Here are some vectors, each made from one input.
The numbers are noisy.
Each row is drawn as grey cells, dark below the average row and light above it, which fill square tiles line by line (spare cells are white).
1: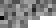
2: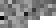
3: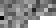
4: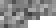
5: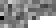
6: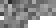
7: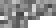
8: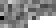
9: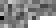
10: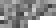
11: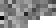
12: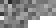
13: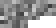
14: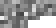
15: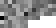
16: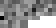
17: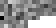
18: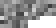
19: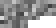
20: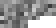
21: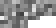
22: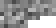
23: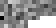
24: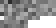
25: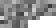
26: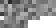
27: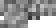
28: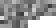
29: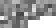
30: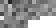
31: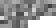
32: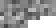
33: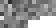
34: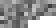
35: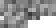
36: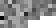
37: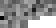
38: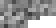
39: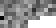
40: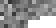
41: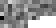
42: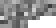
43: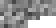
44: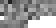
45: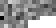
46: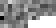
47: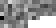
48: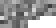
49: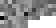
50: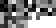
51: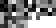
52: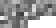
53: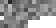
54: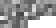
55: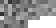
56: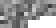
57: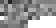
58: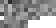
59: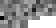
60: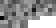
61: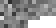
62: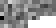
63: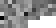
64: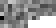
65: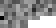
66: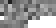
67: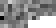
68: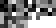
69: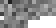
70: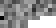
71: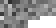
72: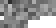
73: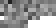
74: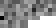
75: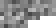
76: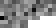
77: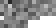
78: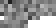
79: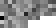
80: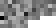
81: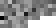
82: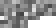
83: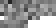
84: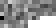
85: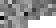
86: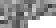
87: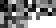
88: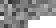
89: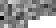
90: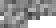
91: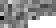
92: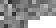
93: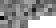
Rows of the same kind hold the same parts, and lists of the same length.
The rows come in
3 kinds.
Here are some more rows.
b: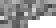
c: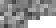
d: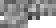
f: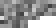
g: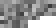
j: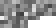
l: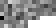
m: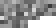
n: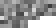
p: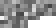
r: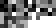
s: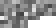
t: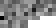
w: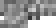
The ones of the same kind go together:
b, f, g, j, l, m, n, p, s
c, d, t, w
r

